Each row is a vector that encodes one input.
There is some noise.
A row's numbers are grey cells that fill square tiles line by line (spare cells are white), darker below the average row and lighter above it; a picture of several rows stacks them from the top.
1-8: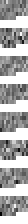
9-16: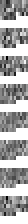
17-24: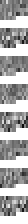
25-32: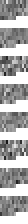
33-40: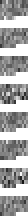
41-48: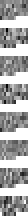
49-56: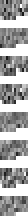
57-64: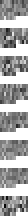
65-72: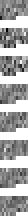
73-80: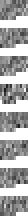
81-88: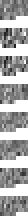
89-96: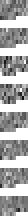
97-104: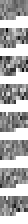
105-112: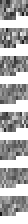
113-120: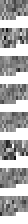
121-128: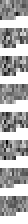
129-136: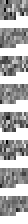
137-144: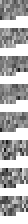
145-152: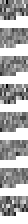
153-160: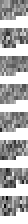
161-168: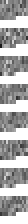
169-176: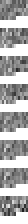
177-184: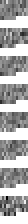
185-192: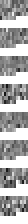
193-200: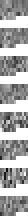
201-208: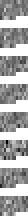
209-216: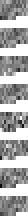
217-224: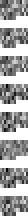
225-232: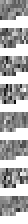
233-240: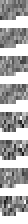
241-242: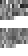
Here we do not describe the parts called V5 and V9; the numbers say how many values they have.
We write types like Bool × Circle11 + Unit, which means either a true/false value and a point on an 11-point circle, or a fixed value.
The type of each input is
Bool × (Circle11 + V5) + V9.
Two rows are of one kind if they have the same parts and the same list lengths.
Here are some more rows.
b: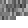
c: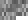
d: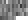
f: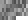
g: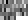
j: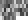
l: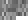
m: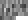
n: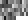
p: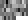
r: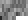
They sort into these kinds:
b, c, d, f, l, r
g, j, n, p
m

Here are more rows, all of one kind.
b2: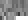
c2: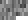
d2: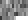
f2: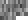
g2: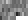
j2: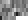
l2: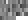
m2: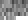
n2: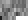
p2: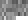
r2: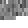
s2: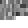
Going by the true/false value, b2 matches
m2 and p2.
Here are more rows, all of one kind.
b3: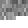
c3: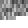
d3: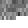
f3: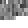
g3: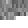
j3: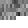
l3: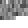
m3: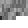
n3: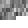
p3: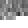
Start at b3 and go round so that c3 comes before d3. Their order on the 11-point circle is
b3, c3, d3, j3, p3, m3, g3, l3, f3, n3.
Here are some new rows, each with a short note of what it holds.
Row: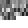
a value of V9
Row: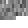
a point on an 11-point circle and a true/false value
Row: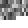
a value of V9
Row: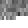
a point on an 11-point circle and a true/false value
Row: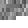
a point on an 11-point circle and a true/false value
